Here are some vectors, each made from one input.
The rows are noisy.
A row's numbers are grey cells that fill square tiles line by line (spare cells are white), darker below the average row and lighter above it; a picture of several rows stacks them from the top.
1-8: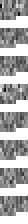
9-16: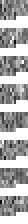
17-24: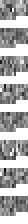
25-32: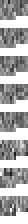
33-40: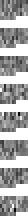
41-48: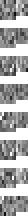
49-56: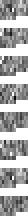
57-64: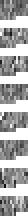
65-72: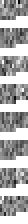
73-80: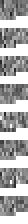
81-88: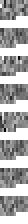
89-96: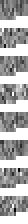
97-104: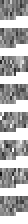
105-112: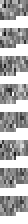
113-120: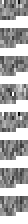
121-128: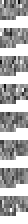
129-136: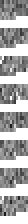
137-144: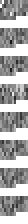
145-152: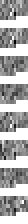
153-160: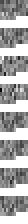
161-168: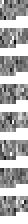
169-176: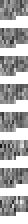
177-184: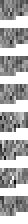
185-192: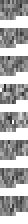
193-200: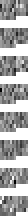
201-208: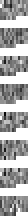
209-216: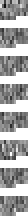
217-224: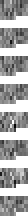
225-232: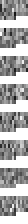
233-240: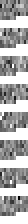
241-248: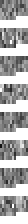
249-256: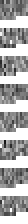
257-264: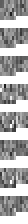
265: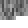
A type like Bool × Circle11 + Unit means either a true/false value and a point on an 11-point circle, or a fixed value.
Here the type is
Bool × Circle8 × Tree11 + Label7 × (Line4 × Line6 + Unit).
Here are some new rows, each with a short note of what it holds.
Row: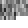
one of 7 labels, a point on a 4-point line and a point on a 6-point line
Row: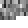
one of 7 labels
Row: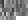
a point on an 8-point circle, a node of an 11-node tree and a true/false value
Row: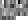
one of 7 labels
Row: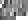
one of 7 labels
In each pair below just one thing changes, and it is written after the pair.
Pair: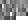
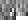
the place on the 4-point line
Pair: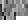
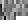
the place on the 4-point line
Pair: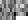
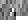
the label
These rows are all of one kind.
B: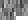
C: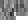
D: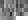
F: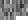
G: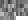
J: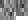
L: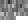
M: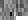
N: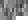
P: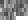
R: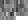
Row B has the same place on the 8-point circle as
G and P.
